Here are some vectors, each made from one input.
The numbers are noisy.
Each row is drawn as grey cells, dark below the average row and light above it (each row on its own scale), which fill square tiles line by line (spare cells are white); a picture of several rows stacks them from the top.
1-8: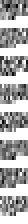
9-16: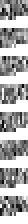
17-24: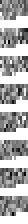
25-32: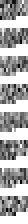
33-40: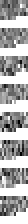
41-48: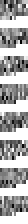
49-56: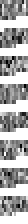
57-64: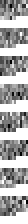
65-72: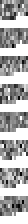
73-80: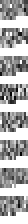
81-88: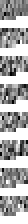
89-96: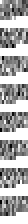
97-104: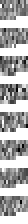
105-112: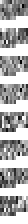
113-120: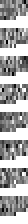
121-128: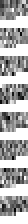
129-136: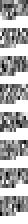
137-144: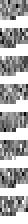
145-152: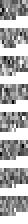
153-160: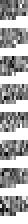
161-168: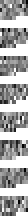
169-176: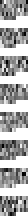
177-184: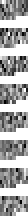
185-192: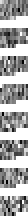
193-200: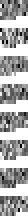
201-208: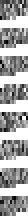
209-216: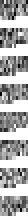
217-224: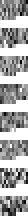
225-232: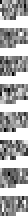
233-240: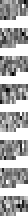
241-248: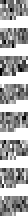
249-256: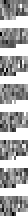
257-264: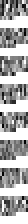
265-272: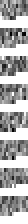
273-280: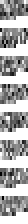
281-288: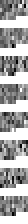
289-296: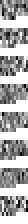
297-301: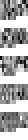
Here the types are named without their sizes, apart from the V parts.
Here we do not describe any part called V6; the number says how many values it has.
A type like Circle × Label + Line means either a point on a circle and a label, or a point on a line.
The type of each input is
(Circle + Line) × Line + Label × Label + V6.
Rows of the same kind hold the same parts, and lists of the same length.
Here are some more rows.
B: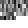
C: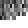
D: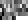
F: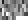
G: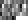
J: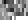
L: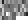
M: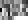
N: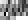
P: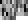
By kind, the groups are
B, P
C, J, M
D, N
F, G, L

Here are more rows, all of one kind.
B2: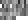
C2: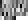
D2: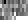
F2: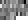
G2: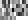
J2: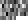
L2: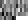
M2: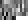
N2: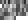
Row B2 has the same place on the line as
G2, L2 and M2.
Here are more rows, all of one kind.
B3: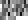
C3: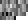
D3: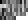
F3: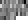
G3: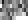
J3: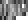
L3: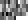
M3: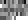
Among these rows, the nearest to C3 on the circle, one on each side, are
J3 and L3.
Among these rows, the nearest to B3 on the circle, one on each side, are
G3 and L3.
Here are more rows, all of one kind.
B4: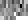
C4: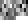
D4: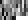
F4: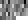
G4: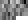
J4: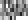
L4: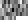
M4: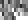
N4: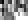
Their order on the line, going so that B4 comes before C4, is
L4, G4, F4, D4, J4, B4, M4, N4, C4.
